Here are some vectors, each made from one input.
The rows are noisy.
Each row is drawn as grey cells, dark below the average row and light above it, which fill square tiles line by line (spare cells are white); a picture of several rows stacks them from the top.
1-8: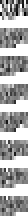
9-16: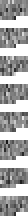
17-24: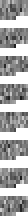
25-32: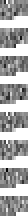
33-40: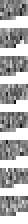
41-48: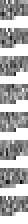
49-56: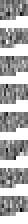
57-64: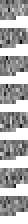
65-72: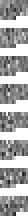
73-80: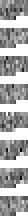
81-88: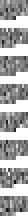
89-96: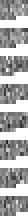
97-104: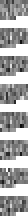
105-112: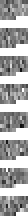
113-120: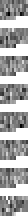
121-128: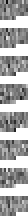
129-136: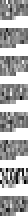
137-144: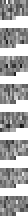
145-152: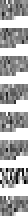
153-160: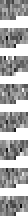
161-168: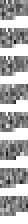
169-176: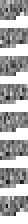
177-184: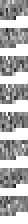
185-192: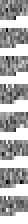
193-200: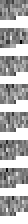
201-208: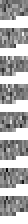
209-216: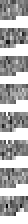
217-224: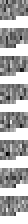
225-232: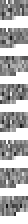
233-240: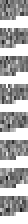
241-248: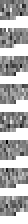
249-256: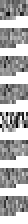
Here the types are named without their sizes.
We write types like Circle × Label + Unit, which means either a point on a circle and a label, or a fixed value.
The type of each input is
Label × Label × Label + Unit.
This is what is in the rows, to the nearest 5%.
A few of them hold a fixed value. The rest hold three labels.
